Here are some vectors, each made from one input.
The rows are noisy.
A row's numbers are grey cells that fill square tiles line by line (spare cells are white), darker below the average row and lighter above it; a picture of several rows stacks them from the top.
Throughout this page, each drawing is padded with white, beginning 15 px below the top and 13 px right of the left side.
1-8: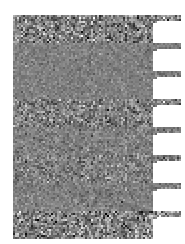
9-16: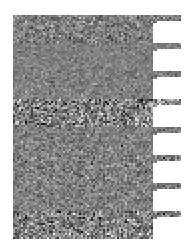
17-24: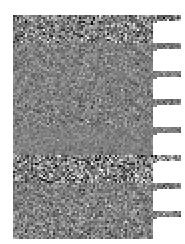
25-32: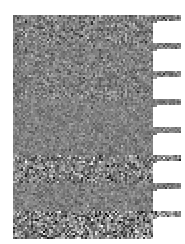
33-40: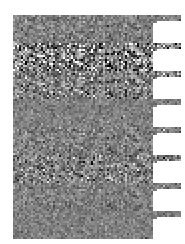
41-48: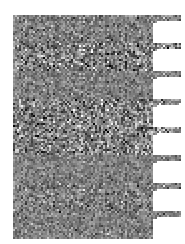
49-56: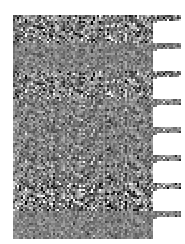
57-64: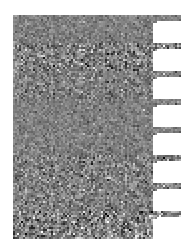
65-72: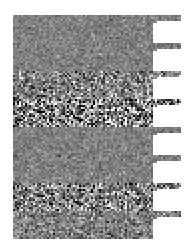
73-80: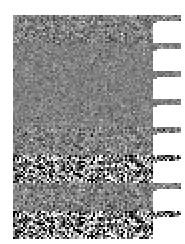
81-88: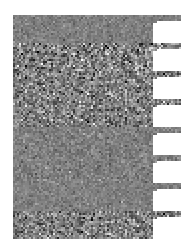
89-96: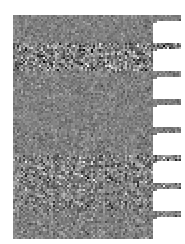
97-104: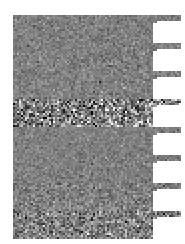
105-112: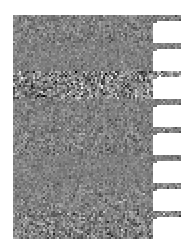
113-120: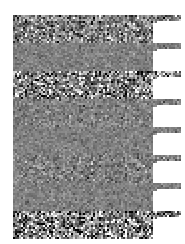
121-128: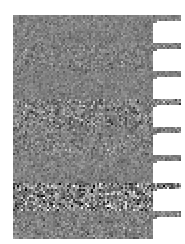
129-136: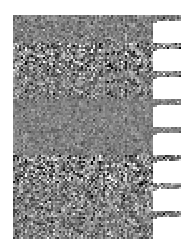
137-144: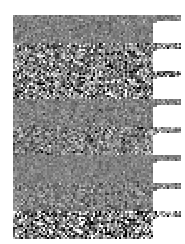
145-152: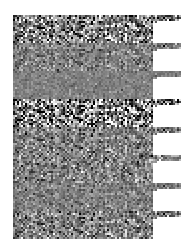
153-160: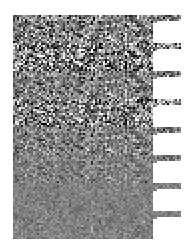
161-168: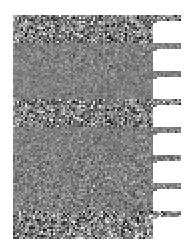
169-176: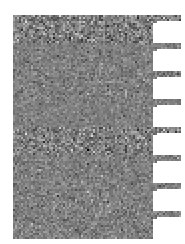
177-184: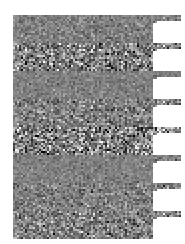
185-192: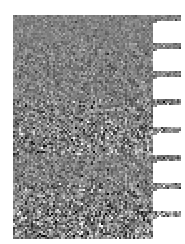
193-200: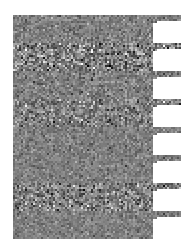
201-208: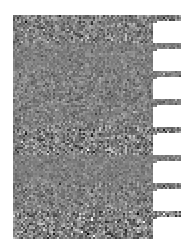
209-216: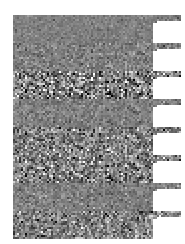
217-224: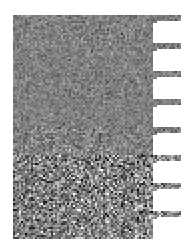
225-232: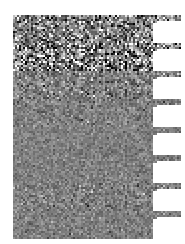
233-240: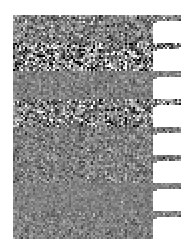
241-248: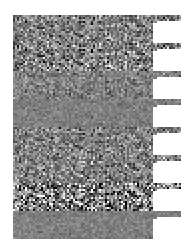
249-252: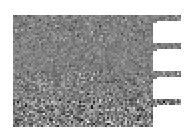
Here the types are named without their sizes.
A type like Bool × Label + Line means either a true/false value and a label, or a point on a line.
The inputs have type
Circle × Circle × Circle × (Circle + Unit) + Label.
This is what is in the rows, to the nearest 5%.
About 90% of them hold a point on each of three circles, together with either a point on a circle, or a fixed value. The rest hold a label.
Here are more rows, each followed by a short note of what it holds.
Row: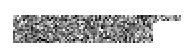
a label
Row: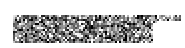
a label
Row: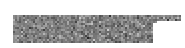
a point on each of four circles
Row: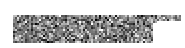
a label
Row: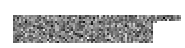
a point on each of three circles
